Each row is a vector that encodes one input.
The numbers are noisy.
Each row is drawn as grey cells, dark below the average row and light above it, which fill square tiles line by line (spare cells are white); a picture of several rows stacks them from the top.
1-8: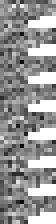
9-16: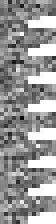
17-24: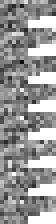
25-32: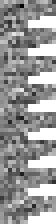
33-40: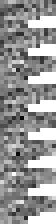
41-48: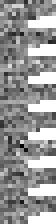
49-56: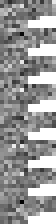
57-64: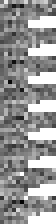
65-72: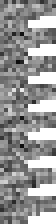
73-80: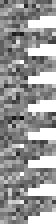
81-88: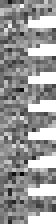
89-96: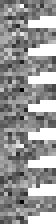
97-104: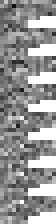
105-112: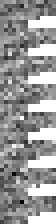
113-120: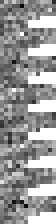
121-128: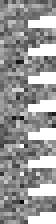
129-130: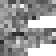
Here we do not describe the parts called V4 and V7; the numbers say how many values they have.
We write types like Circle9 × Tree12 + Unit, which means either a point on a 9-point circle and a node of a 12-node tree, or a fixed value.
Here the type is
Bool × (Line5 + V4) × V7.
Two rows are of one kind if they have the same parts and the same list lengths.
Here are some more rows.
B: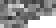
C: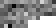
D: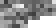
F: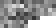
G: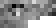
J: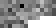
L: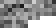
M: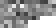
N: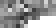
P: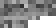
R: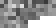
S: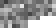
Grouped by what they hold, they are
B, F, J, L, M, P, R
C, D, G, N, S

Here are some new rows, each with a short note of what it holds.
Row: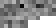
a point on a 5-point line, a true/false value and a value of V7
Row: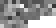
a point on a 5-point line, a true/false value and a value of V7
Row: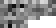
a true/false value, a value of V4 and a value of V7
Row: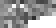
a point on a 5-point line, a true/false value and a value of V7
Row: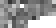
a point on a 5-point line, a true/false value and a value of V7
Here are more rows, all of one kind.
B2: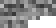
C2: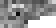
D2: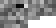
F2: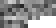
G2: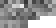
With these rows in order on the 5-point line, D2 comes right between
B2 and C2.
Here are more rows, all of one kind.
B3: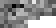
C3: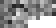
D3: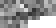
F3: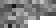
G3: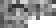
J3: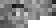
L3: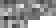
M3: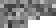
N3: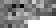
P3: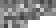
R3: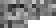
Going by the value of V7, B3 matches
J3, L3, N3 and P3.
